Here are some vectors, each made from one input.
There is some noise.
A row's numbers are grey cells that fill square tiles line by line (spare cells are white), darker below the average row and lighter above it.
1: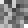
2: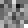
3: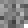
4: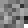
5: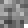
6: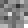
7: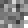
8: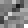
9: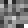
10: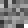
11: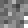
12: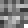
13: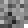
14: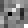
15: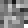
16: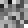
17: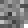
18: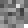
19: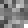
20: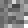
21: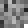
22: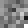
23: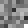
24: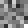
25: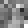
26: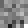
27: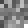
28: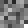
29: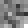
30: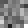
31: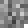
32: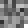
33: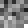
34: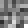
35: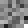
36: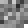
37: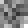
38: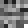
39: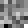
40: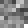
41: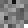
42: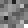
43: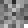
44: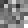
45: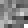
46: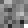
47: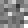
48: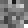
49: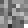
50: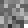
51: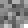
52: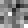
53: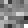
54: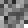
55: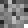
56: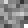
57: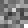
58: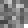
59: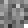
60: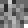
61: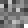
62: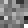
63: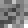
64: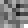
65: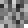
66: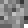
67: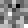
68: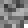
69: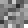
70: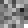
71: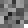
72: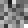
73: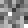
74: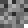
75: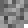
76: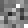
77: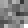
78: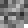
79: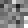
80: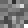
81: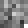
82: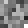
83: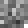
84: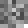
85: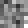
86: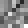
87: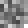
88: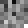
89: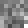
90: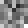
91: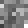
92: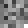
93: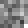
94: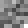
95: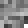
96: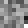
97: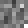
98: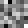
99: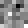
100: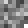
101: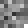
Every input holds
a point on a 5-point line, together with either a point on a 5-point line, or three true/false values.
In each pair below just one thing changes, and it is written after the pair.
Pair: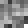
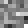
the place on the 5-point line
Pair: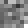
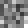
the place on the 5-point line
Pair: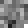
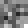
one of the three true/false values
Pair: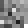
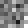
one of the three true/false values
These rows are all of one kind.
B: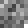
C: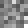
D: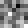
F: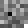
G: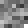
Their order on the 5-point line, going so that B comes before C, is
B, C, D, G, F.
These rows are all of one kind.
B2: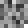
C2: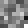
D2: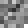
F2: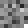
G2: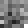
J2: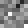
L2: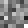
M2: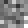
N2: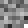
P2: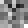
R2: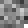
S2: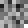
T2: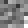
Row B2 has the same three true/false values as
D2, J2 and S2.
